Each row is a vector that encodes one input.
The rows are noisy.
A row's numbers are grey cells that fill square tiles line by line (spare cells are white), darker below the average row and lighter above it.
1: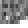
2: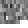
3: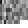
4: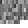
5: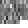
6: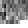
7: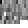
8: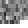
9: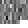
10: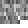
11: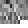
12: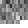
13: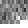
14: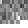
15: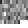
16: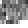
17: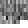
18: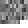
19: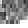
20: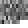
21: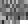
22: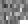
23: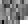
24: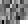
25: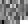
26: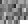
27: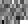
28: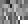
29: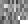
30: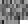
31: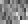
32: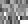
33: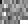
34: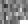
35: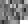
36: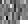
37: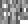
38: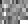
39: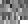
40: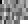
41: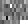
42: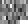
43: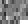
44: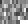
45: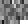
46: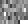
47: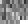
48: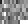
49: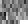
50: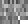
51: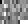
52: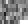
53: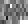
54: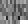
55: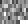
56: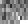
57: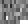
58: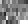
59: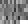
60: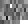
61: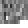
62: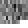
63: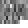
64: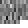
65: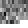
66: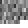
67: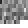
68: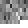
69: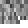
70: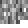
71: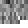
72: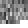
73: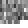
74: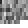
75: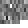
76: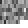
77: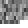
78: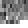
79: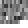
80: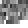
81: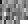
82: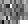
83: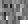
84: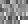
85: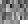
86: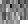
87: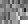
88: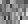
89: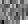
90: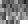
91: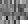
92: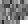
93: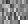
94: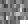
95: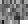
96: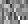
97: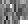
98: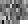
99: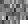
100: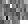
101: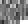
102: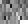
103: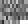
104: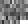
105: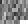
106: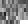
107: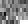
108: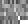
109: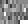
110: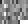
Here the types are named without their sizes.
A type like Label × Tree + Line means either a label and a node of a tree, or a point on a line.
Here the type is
Bool × Circle × Circle.
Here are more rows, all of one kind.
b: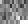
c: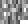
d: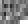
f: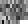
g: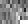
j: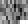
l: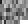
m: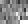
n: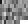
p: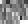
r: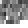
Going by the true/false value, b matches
d, g, l and n.
